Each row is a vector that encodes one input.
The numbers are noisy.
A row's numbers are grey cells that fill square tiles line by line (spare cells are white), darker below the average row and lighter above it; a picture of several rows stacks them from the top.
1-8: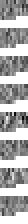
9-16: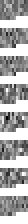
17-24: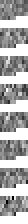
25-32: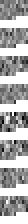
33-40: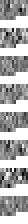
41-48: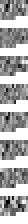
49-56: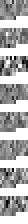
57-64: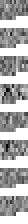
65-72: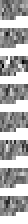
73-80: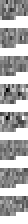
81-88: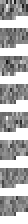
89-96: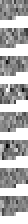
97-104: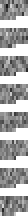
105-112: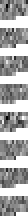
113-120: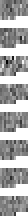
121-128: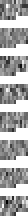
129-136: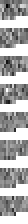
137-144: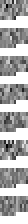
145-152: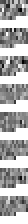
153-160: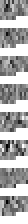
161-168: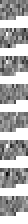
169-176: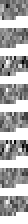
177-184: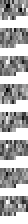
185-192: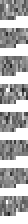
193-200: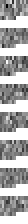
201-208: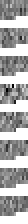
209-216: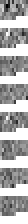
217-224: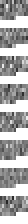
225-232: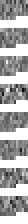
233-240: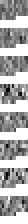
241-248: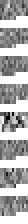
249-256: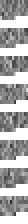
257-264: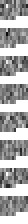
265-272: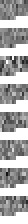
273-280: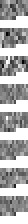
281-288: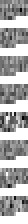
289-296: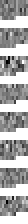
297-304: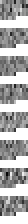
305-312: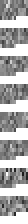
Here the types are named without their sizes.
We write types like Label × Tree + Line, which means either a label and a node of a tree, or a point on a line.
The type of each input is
(Bool × Label + Unit) × Line + Tree × Tree.
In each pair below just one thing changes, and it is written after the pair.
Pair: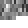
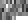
the true/false value
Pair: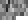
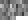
the place on the line
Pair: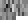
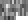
the place on the line
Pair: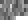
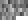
the label
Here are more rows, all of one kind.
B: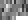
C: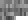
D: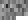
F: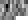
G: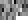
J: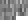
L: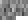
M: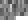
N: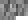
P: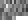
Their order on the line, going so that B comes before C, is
M, F, N, D, B, P, G, L, C, J.
